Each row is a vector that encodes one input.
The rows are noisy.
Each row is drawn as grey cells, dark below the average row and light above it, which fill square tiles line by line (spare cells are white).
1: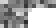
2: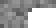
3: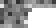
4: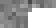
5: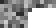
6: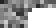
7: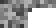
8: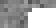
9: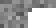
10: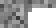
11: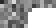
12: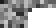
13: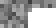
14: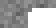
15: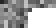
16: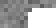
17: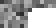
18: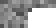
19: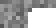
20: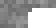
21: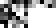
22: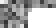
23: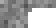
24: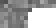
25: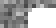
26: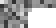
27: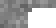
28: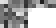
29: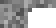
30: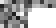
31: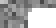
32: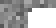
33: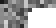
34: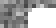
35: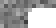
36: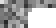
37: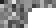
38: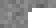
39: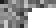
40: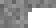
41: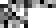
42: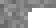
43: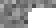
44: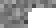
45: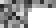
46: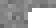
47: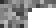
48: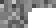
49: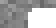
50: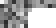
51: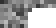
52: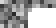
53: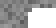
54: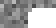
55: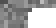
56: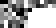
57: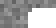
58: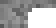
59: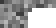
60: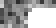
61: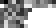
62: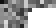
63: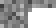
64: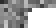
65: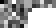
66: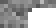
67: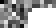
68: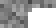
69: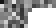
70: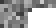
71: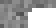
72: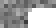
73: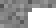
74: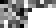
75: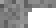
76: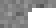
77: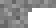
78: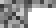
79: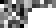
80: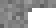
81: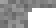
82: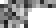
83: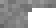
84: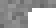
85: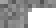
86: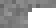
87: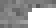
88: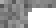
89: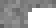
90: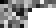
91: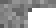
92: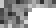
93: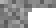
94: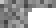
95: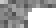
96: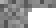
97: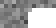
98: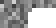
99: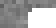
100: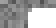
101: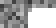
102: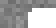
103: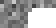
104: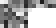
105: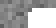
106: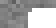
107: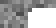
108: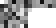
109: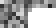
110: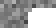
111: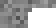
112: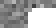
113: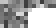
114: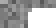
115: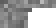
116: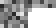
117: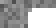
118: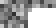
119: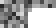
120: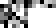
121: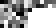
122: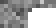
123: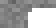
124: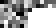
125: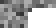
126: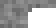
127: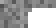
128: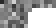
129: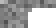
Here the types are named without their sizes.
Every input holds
a list of items, each a point on a line and a true/false value.
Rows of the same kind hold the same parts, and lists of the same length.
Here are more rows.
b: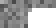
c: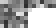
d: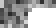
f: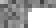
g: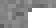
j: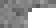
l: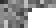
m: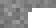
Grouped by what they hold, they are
b, f, g, j, m
c
d
l

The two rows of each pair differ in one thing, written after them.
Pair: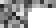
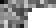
the place on the line in item 1 of the list
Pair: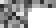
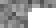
the true/false value in item 1 of the list
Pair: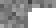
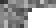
the true/false value in item 1 of the list
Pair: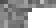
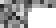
the place on the line in item 1 of the list
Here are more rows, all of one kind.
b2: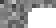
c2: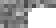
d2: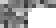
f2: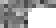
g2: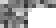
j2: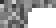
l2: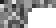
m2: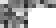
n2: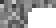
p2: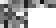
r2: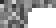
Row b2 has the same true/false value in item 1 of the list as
c2 and p2.
